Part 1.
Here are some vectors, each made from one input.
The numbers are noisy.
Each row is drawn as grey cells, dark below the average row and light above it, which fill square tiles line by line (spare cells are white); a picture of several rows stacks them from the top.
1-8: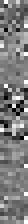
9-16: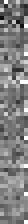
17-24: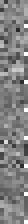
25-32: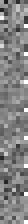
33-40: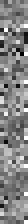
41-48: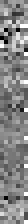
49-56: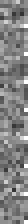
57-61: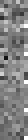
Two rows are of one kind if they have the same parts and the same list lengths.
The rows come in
3 kinds.
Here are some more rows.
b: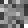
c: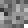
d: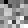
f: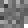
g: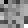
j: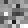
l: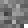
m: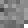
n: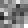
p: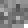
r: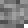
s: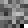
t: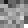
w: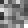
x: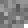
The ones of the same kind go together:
b, d, t, w
c, f, l
g, j, m, n, p, r, s, x

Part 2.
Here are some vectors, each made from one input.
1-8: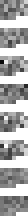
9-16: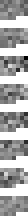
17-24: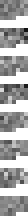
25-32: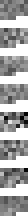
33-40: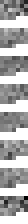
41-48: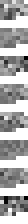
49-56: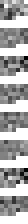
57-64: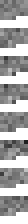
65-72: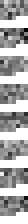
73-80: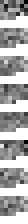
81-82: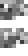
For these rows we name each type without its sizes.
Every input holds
either a node of a tree, or three true/false values.
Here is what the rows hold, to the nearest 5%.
About 45% of them hold a node of a tree. The rest hold three true/false values.
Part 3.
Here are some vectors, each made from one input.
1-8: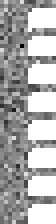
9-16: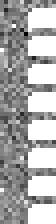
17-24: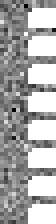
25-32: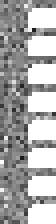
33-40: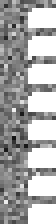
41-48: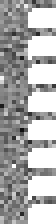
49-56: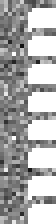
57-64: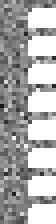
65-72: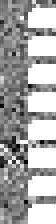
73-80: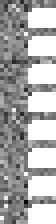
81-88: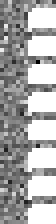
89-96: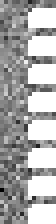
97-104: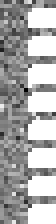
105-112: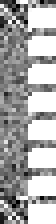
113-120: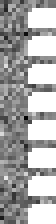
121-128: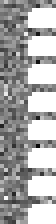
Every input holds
either a fixed value, or a point on a 3-point line, a point on a 5-point line and a node of a 13-node tree.
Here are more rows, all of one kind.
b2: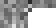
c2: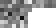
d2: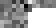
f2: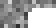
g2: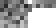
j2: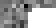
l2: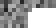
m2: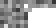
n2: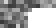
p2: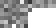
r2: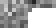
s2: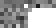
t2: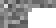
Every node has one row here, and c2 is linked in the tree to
g2.
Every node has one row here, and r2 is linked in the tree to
b2, p2 and t2.
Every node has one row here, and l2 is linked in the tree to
j2 and s2.
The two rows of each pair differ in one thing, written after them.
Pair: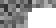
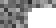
the place on the 3-point line
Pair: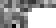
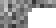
the node of the tree
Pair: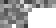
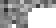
the place on the 3-point line
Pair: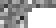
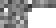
the place on the 5-point line
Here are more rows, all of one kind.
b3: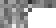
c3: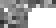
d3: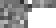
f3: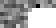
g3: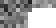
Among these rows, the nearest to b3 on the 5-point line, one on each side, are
f3 and g3.
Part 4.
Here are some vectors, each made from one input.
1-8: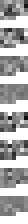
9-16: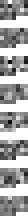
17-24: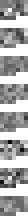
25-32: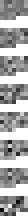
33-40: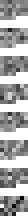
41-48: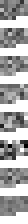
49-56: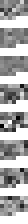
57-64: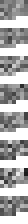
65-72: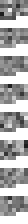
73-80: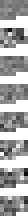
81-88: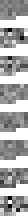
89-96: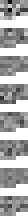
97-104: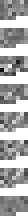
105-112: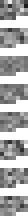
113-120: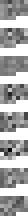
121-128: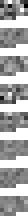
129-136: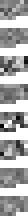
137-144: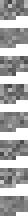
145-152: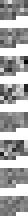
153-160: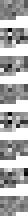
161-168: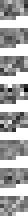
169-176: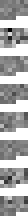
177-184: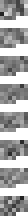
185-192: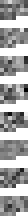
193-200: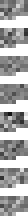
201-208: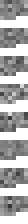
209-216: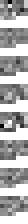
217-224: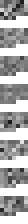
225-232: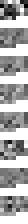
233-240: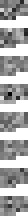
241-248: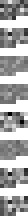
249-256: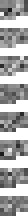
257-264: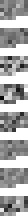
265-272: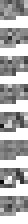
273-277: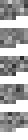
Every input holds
either a point on a 6-point circle and a true/false value, or a fixed value.
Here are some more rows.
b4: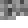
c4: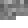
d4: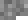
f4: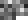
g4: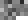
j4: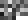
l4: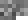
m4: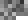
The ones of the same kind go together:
b4, c4, d4, f4, g4, j4, m4
l4

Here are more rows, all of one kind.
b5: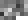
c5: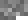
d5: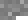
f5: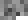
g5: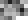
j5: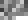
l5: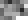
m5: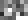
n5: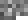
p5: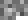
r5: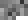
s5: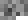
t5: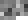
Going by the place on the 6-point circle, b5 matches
m5 and r5.
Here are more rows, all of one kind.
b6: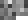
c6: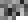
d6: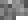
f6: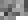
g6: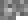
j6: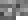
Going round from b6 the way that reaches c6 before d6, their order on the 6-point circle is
b6, f6, g6, c6, j6, d6.
